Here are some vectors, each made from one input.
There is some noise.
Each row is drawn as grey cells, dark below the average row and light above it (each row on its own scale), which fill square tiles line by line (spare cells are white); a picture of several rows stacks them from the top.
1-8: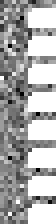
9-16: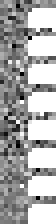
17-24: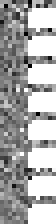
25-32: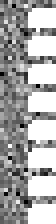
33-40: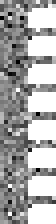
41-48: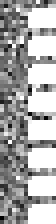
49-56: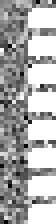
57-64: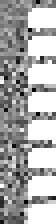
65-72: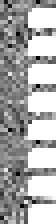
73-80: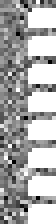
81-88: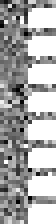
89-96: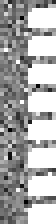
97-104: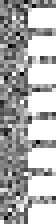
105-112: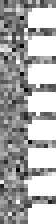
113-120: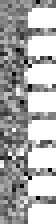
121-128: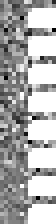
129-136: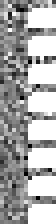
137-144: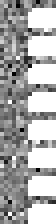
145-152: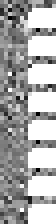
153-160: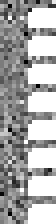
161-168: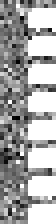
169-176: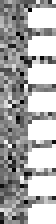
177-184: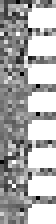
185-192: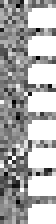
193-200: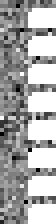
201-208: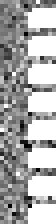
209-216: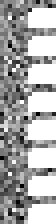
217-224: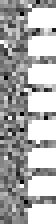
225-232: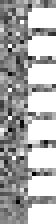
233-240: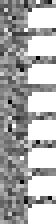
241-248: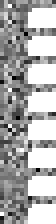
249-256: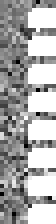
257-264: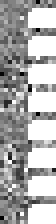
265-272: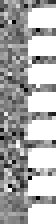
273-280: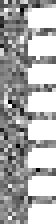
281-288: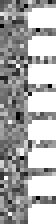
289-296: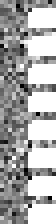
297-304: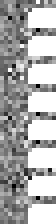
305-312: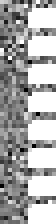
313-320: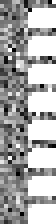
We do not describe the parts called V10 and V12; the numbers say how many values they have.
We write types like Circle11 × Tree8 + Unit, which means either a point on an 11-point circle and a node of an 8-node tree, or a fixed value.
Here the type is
(Bool × Circle6 × V12 + Unit) × V10.
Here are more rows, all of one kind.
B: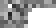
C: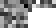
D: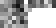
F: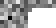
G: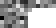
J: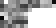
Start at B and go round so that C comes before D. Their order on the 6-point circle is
B, C, J, G, F, D.
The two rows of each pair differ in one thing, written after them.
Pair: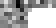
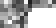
the value of V12
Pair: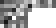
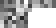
the true/false value
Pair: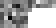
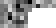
the value of V12
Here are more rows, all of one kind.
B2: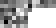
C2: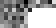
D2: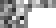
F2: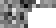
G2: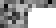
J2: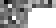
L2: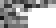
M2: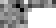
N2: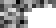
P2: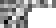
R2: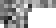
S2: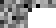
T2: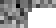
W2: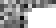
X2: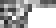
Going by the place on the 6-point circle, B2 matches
C2, J2, M2 and R2.
